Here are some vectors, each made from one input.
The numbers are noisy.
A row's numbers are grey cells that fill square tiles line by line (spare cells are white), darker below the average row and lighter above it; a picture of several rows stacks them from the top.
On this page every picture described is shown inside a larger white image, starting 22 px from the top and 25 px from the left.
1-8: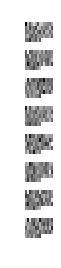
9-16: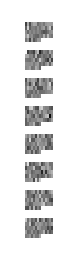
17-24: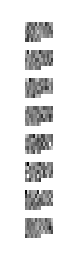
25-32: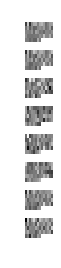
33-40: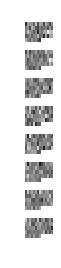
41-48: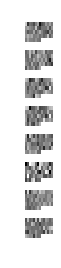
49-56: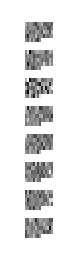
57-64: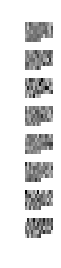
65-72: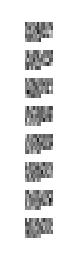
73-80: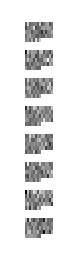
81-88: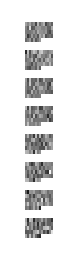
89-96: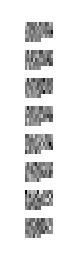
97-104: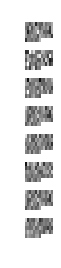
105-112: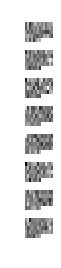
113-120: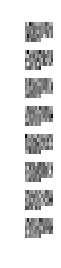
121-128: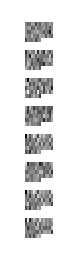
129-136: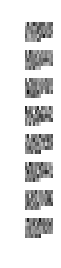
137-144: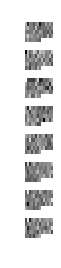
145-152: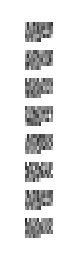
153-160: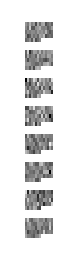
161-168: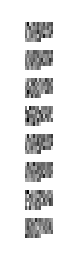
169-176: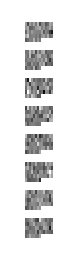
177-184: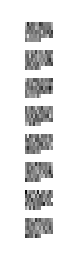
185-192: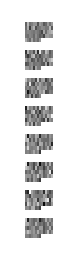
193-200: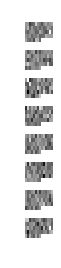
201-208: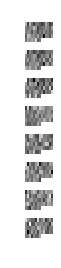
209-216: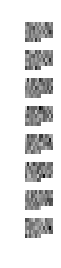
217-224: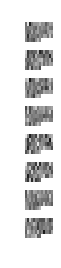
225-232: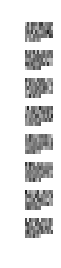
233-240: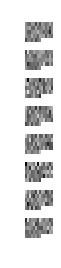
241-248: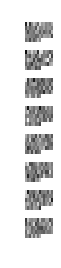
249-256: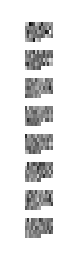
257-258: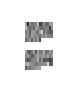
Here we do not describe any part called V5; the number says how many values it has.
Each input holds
three true/false values, together with either a node of each of two 9-node trees, or a list of up to two values of V5.
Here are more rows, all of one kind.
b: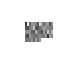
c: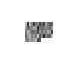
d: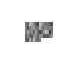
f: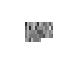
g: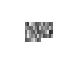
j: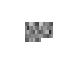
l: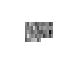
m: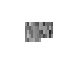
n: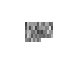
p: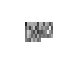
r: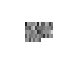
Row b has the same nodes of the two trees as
c, g and p.
